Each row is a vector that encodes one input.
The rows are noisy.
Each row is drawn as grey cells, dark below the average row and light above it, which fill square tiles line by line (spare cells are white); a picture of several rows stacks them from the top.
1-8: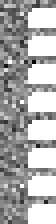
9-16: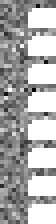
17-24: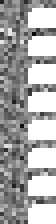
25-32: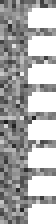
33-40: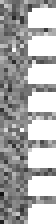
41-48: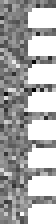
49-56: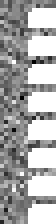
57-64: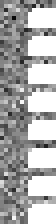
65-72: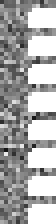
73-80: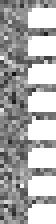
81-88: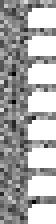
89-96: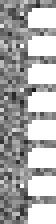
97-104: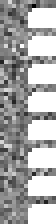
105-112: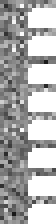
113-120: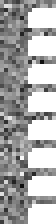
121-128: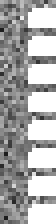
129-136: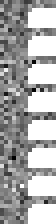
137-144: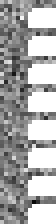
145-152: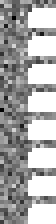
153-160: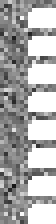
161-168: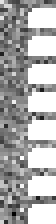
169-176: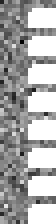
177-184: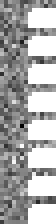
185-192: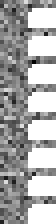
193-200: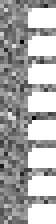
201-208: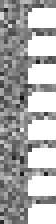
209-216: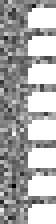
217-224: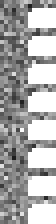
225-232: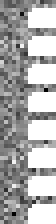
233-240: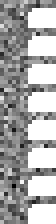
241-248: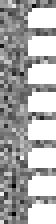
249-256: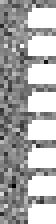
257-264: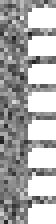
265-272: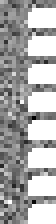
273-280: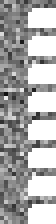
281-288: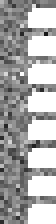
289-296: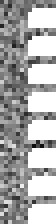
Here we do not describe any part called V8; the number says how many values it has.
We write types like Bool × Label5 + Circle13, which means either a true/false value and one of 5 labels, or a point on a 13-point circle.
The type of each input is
Circle13 × (Line7 + List2(V8)).
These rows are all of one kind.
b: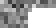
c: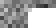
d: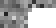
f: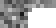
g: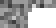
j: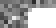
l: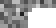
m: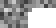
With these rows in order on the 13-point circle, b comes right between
d and f.
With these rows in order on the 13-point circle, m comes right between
c and l.
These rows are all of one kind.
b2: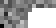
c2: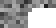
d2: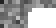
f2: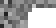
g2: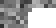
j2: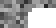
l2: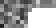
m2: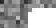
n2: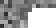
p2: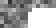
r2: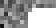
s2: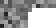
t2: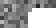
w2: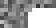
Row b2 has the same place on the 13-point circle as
f2, n2 and s2.
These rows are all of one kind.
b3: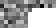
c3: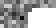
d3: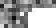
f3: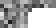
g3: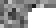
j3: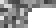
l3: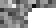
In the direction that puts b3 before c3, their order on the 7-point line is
b3, f3, j3, l3, c3, g3, d3.
